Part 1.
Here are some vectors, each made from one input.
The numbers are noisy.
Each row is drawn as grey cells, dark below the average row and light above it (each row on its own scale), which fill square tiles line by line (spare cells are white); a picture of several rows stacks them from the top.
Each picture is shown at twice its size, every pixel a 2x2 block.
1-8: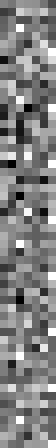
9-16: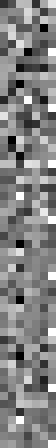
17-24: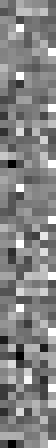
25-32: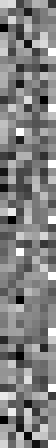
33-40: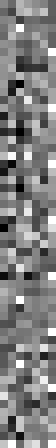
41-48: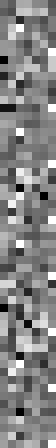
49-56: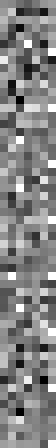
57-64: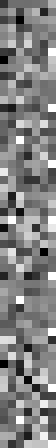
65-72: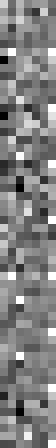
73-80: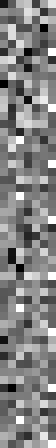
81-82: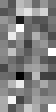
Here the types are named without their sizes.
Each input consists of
either a fixed value, or three true/false values.
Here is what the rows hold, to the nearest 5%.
About 5% of them hold a fixed value. The rest hold three true/false values.
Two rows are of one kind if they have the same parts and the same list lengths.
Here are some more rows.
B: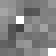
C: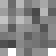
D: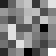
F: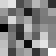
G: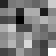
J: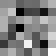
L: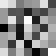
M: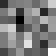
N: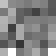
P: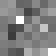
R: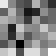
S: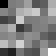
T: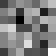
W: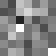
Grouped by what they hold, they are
B, C, D, G, J, M, N, P, R, S, T, W
F, L

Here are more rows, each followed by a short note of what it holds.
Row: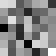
a fixed value
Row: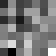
three true/false values
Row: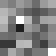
three true/false values
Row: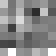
three true/false values
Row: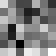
three true/false values
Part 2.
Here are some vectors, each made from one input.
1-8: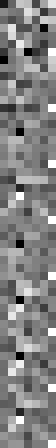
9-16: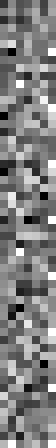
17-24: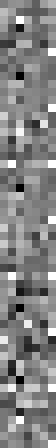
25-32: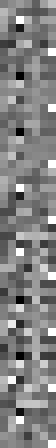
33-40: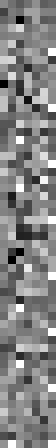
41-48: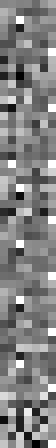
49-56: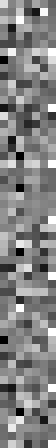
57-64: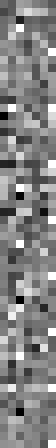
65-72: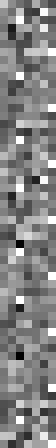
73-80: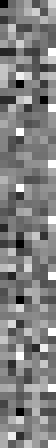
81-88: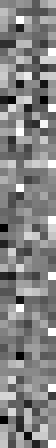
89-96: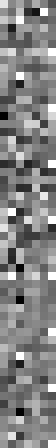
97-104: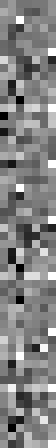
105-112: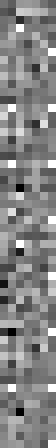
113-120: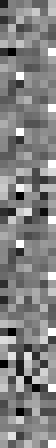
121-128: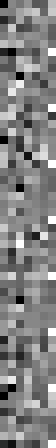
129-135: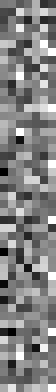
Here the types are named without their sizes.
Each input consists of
either a fixed value, or three true/false values.
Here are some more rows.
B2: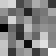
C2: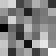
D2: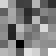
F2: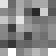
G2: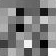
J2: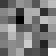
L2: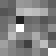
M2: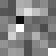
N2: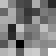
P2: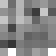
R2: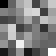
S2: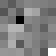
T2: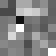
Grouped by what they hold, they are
B2, C2
D2, F2, G2, J2, L2, M2, N2, P2, R2, S2, T2

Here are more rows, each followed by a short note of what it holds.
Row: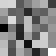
a fixed value
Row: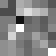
three true/false values
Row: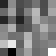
three true/false values
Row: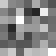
three true/false values
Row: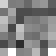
three true/false values
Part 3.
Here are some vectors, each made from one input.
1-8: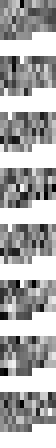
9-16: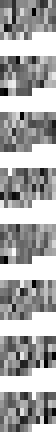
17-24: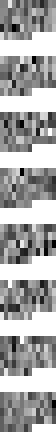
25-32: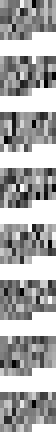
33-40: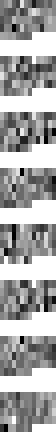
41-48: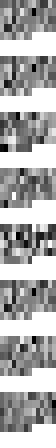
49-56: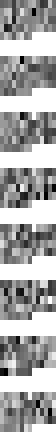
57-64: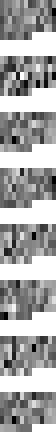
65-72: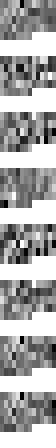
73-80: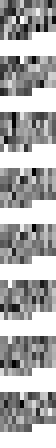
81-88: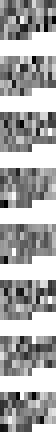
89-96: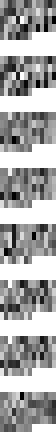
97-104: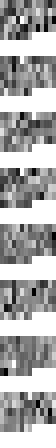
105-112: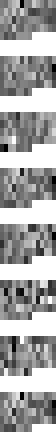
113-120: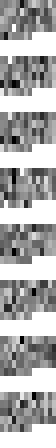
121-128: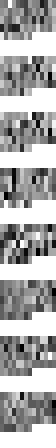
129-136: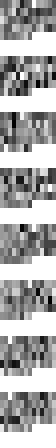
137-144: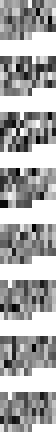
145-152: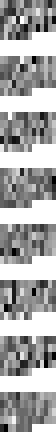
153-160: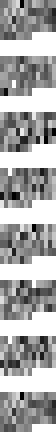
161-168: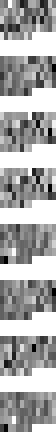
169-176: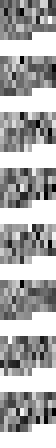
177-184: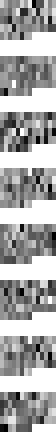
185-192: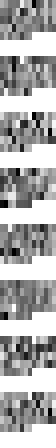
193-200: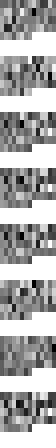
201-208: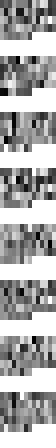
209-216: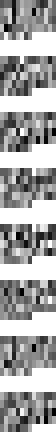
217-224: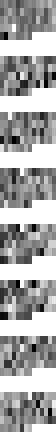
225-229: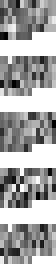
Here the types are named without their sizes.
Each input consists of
a label.
